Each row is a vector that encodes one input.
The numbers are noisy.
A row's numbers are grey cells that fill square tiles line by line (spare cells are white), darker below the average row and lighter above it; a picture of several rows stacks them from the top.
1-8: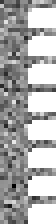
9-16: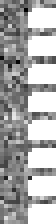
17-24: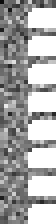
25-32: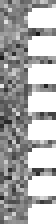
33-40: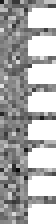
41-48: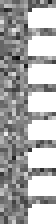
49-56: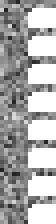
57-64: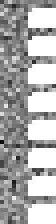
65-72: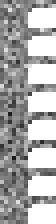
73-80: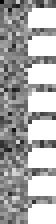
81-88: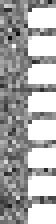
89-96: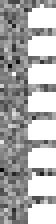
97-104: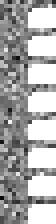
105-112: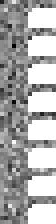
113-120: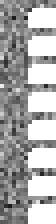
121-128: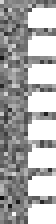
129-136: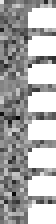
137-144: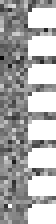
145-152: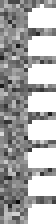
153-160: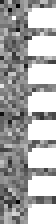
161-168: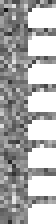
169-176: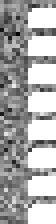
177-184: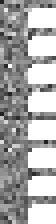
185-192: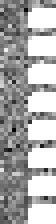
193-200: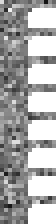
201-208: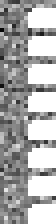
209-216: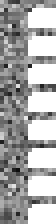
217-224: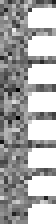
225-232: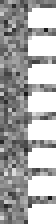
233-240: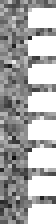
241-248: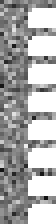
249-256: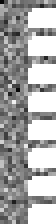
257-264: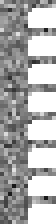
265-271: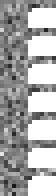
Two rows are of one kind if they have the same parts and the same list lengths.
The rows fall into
2 kinds.
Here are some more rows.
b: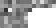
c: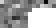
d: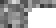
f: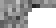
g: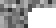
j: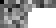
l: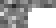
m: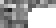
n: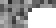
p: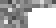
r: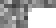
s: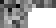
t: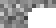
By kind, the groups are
b, c, f, g, m, n, p, t
d, j, l, r, s

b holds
two labels (each one of 9).
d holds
one of 9 labels and a point on a 7-point line.
